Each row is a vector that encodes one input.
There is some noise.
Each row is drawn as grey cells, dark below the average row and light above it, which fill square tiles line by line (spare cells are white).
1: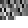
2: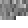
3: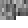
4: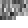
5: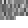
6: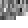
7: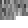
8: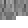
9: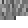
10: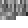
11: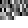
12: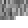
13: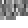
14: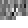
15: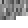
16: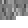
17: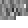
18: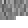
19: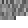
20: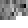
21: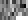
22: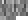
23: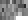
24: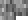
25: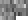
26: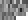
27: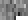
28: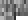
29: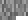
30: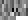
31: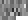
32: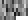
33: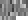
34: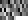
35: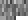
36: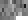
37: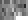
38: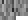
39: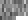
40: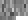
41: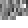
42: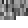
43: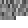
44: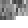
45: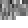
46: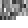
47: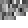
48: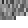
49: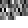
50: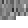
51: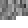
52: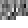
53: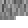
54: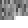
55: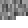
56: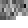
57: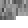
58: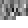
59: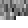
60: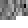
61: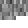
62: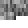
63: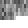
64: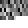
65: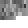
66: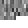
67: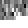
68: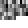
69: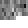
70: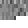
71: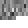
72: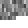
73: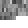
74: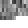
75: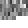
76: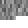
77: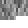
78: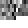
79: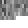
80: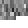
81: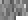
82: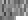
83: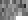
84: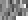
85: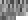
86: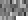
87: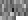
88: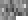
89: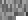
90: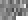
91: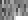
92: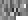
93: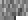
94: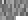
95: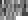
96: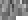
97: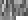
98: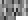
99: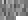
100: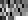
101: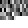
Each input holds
a list of up to two points on a 6-point line.
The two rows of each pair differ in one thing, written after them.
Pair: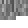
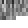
the place on the 6-point line in item 1 of the list
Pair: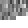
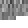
the place on the 6-point line in item 2 of the list
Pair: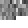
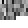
the place on the 6-point line in item 1 of the list
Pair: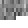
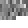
the place on the 6-point line in item 1 of the list
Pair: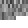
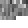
the place on the 6-point line in item 1 of the list
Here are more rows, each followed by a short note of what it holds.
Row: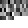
the empty list
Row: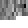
a list of one item
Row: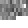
a list of two items
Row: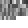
a list of two items
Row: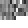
a list of two items
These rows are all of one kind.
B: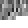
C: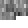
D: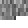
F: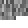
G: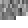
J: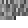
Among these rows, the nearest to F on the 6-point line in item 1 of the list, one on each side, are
B and J.
